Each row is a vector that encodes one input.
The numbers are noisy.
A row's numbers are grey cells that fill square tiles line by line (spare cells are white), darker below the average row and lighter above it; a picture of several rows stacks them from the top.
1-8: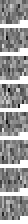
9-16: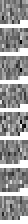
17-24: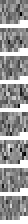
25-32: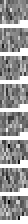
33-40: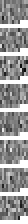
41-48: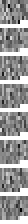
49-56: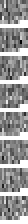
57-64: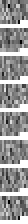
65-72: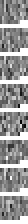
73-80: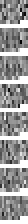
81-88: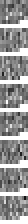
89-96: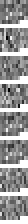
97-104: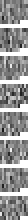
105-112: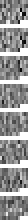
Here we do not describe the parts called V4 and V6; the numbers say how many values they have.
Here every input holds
either one of 5 labels, a true/false value and a value of V4, or a value of V6.
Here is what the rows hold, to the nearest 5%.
About 45% of them hold one of 5 labels, a true/false value and a value of V4. The rest hold a value of V6.
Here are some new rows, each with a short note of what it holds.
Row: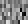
a value of V6
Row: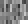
one of 5 labels, a true/false value and a value of V4
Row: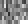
one of 5 labels, a true/false value and a value of V4
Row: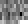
one of 5 labels, a true/false value and a value of V4
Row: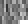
one of 5 labels, a true/false value and a value of V4
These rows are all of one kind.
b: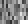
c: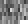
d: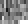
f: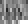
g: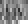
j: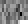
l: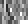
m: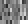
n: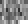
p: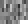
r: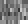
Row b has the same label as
c, m and r.
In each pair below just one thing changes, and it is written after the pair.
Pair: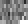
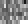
the value of V4
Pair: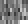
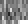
the label
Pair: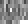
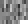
the label
